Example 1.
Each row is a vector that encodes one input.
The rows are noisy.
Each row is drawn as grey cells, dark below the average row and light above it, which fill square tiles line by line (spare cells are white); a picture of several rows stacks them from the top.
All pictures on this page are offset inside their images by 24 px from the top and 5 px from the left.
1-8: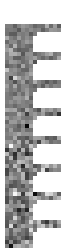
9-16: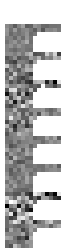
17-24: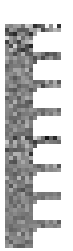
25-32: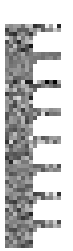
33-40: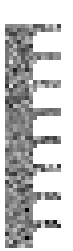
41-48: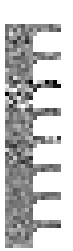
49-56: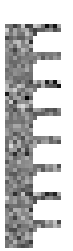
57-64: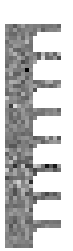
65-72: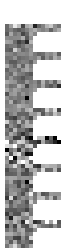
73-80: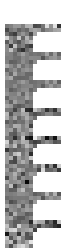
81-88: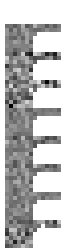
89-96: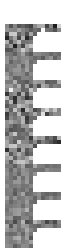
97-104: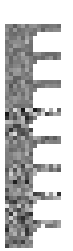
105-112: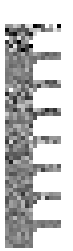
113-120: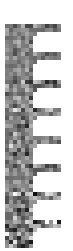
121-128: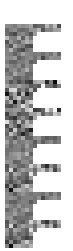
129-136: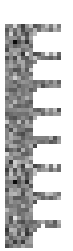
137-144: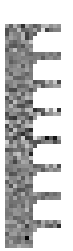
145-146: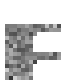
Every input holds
either a fixed value, or a point on each of two 9-point lines and a true/false value, or a node of a 9-node tree.
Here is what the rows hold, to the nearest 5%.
About 5% of them hold a fixed value. About 60% of them hold a point on each of two 9-point lines and a true/false value. The rest hold a node of a 9-node tree.
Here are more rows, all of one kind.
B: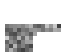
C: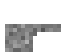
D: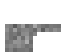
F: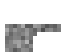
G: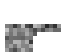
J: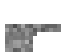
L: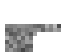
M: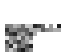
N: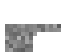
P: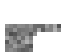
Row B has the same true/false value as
L, M and N.
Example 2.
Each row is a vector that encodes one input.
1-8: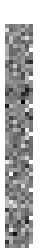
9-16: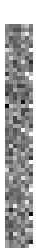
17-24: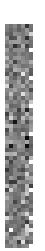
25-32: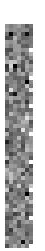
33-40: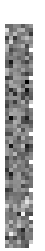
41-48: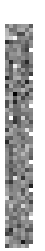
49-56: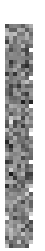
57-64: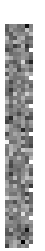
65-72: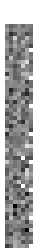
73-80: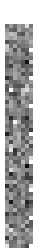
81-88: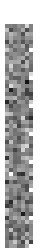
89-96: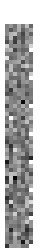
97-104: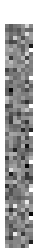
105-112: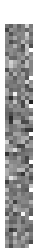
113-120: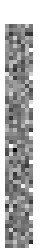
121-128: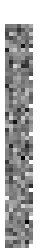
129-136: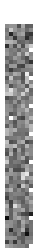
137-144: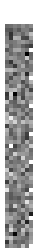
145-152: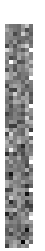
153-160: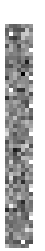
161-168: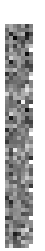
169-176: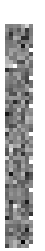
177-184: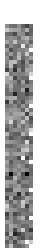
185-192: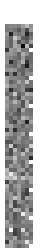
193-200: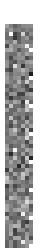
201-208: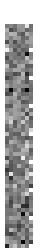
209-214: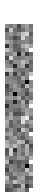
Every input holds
one of 6 labels, together with either one of 6 labels, or four true/false values.
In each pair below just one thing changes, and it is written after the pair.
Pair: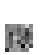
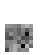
the label
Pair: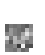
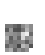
one of the four true/false values
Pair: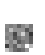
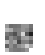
the label
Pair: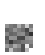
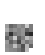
the label
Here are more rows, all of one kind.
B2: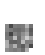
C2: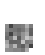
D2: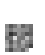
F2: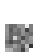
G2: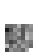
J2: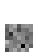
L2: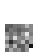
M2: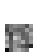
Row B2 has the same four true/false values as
C2 and L2.
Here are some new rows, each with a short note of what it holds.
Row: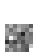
two labels (each one of 6)
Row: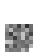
one of 6 labels and four true/false values
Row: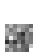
two labels (each one of 6)
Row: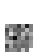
one of 6 labels and four true/false values
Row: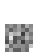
two labels (each one of 6)
